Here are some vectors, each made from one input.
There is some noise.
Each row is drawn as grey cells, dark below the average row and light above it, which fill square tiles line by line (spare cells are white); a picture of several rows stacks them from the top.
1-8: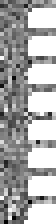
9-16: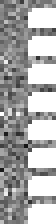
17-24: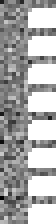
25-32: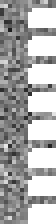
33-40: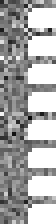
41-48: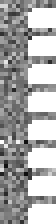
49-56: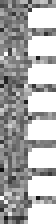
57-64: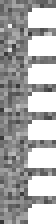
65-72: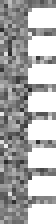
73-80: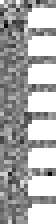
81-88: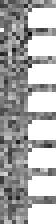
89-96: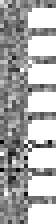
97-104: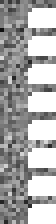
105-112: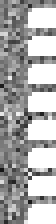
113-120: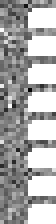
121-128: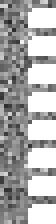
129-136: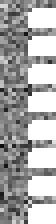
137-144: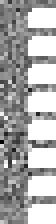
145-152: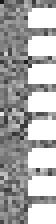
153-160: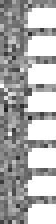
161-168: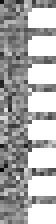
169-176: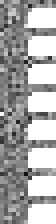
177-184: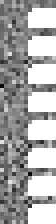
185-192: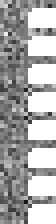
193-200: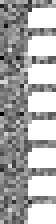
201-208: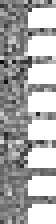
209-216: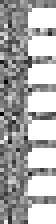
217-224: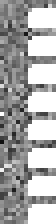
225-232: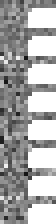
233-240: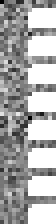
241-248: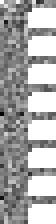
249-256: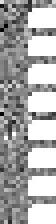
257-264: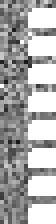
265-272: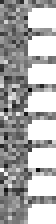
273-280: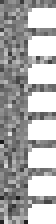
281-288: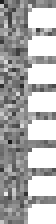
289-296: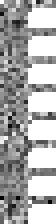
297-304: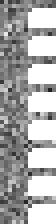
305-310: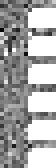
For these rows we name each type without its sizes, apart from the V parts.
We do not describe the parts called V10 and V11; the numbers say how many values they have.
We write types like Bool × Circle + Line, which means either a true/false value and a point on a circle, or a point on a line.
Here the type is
(Bool × Bool × Bool + V11) × Tree + Line + V10.
